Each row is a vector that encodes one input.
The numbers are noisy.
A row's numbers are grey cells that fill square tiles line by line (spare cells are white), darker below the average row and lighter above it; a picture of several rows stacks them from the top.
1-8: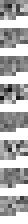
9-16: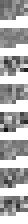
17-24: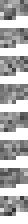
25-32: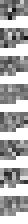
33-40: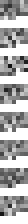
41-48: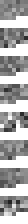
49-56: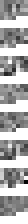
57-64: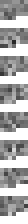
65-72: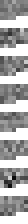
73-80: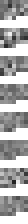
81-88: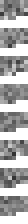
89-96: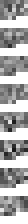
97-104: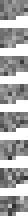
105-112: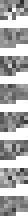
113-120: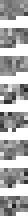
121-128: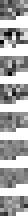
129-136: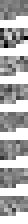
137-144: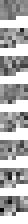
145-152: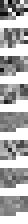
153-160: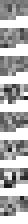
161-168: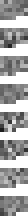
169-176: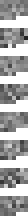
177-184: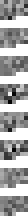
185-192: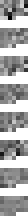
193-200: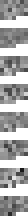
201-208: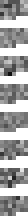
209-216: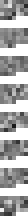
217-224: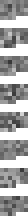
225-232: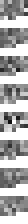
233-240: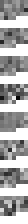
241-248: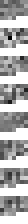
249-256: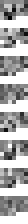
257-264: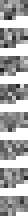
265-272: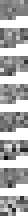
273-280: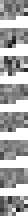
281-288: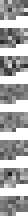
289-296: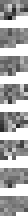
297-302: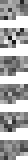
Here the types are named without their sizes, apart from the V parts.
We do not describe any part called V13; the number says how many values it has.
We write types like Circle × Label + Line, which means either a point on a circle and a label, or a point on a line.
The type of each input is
(Circle + Label) × V13.
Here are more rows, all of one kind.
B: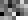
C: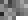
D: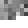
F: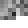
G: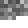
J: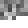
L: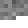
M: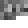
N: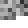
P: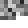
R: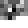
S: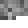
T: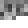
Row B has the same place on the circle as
D, J, N and T.
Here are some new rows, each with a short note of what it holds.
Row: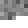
a label and a value of V13
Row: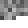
a point on a circle and a value of V13
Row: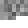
a label and a value of V13
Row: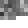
a point on a circle and a value of V13
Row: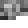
a point on a circle and a value of V13
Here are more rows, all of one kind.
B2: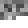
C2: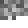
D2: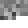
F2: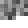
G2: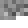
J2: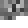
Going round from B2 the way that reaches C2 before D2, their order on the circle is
B2, F2, C2, G2, D2, J2.
